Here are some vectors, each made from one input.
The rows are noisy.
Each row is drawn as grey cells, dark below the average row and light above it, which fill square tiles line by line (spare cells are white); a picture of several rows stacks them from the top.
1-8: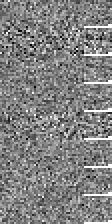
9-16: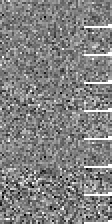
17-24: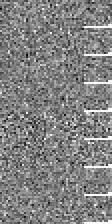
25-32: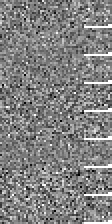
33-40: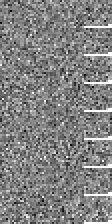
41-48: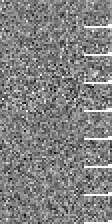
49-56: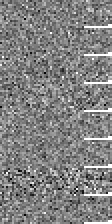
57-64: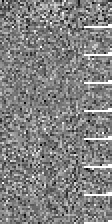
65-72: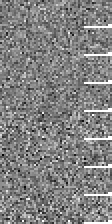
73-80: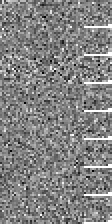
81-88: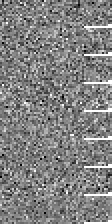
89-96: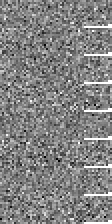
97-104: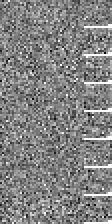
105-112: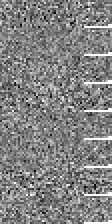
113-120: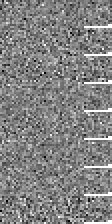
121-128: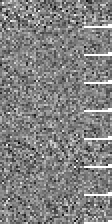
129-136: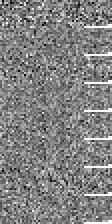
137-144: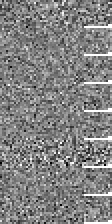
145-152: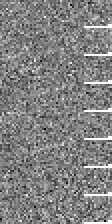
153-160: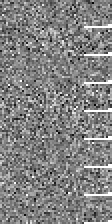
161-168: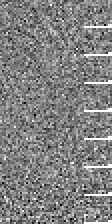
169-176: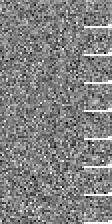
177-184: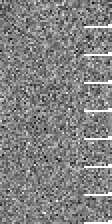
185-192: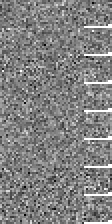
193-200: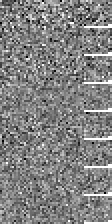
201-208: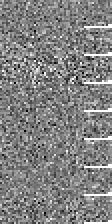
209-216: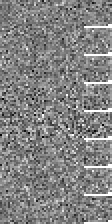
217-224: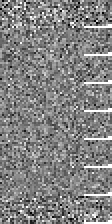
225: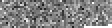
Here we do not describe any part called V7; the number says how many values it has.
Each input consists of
one of 4 labels, together with either a node of a 9-node tree and three true/false values, or a list of up to two values of V7.
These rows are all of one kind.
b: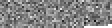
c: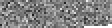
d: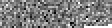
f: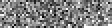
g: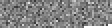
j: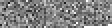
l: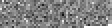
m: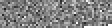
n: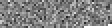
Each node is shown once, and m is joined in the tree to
d, g and j.
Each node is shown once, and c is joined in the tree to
j.
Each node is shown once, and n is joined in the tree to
b.
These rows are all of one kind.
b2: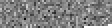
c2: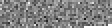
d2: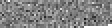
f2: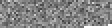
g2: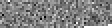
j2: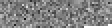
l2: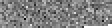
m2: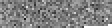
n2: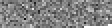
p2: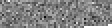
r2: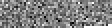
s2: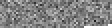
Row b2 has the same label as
j2, l2, m2 and n2.
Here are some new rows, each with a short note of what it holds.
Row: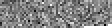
one of 4 labels, together with the empty list
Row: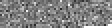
one of 4 labels, together with a list of two items
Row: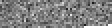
one of 4 labels, together with a list of two items
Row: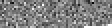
one of 4 labels, together with a list of two items
